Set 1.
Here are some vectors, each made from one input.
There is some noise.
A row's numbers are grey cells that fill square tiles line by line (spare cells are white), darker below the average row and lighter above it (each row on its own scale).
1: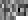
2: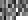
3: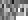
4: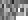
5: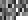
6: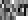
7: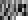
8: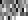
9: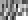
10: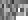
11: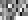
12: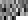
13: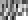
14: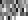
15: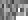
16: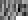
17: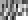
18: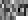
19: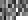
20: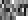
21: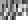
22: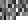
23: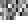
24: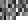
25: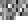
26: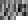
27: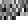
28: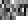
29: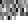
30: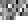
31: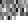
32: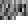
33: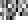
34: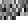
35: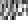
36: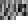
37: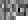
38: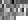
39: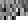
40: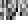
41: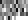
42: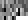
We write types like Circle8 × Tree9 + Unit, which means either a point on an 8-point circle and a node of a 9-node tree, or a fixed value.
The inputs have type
Bool × Bool × Bool.
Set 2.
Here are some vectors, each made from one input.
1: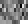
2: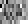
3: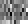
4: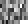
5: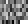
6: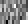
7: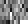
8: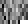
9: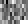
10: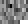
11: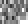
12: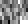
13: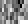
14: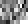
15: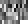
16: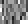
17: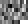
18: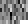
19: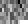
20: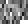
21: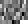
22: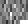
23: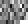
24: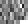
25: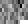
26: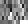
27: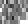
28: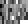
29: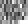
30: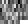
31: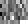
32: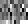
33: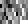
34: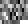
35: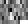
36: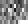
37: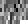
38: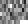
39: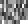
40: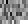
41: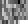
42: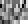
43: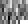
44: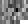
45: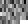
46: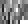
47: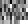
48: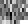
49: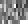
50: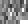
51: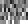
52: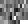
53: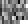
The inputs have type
Line11.
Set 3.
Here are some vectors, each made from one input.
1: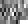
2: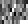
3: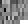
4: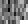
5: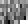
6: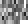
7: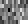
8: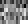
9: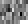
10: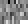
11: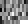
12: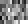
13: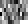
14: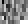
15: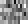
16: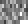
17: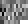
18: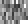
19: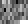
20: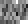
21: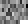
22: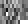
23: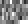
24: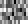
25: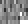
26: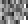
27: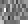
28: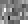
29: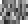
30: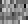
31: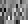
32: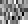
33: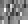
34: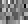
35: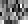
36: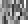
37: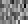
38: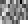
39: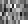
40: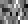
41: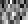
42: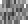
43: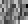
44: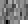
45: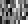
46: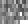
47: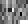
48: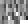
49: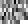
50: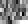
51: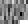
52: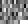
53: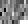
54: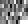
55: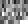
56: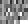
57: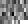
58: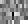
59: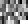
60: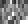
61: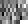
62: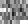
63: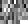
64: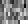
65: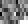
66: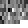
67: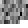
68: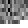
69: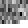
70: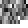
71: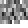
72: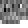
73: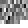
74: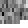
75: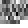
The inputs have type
Label9.
